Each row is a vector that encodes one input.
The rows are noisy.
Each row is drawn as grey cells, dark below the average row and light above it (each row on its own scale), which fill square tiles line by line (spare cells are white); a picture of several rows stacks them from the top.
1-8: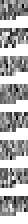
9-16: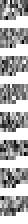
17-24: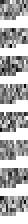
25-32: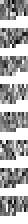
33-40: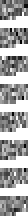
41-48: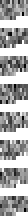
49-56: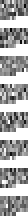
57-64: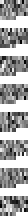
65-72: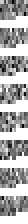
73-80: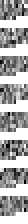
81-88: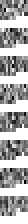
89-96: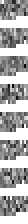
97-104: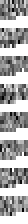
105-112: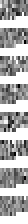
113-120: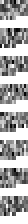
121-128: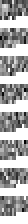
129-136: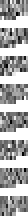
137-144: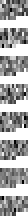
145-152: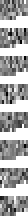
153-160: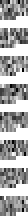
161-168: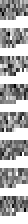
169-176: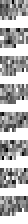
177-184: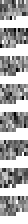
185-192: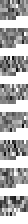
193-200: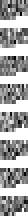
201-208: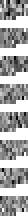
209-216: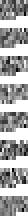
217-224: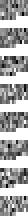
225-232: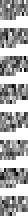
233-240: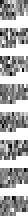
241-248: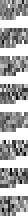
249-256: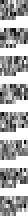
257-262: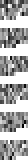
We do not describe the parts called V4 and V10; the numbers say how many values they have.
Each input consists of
a point on a 6-point circle, one of 9 labels and a true/false value, together with either one of 6 labels and a value of V4, or a value of V10.
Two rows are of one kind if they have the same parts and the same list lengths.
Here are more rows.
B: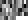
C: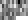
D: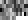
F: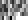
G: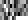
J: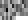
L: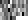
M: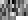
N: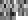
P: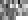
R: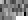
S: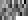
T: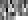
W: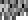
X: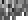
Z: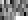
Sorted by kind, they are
B, G, L, M, S, W
C, D, F, J, N, P, R, T, X, Z

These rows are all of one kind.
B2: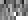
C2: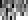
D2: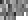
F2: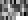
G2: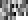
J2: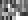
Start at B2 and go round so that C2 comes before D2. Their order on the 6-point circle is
B2, C2, G2, D2, J2, F2.
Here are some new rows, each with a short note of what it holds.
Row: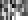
a point on a 6-point circle, one of 6 labels, one of 9 labels, a true/false value and a value of V4
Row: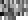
a point on a 6-point circle, one of 9 labels, a true/false value and a value of V10
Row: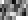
a point on a 6-point circle, one of 6 labels, one of 9 labels, a true/false value and a value of V4
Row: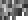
a point on a 6-point circle, one of 9 labels, a true/false value and a value of V10
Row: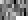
a point on a 6-point circle, one of 6 labels, one of 9 labels, a true/false value and a value of V4
